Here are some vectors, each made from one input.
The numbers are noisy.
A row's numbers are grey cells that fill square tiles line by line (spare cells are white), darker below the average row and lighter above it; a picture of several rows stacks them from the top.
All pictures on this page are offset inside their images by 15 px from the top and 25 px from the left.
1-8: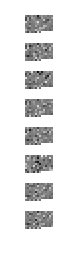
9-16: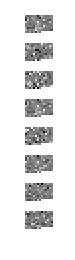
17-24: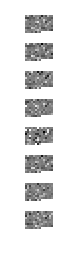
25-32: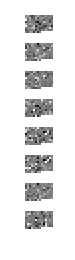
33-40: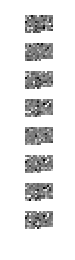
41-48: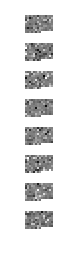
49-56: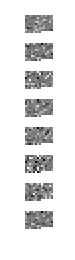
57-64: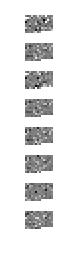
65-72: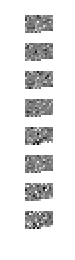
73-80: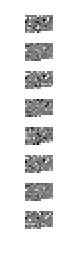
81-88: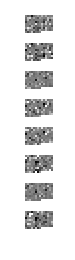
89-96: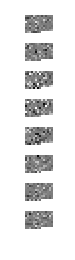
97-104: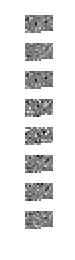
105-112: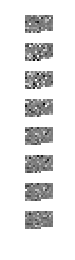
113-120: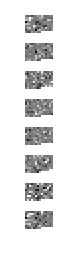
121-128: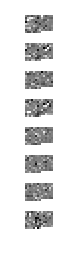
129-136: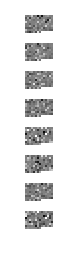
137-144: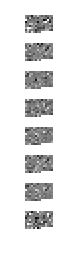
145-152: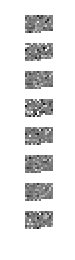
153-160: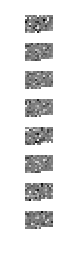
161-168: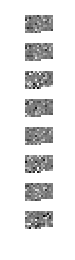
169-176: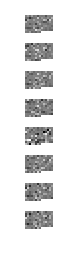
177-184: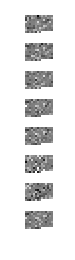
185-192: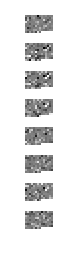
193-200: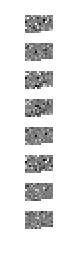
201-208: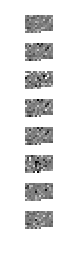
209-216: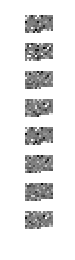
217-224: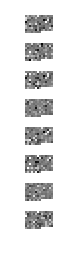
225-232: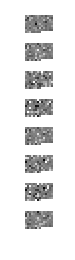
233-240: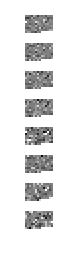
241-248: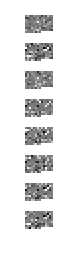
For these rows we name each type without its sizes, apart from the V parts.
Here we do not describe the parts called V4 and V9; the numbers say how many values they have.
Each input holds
a label, together with either a node of a tree and a value of V4, or a value of V9.
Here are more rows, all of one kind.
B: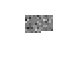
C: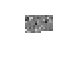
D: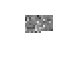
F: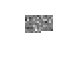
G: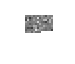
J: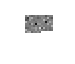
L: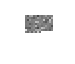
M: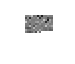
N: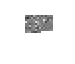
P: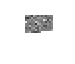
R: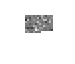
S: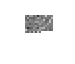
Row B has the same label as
F, G and R.
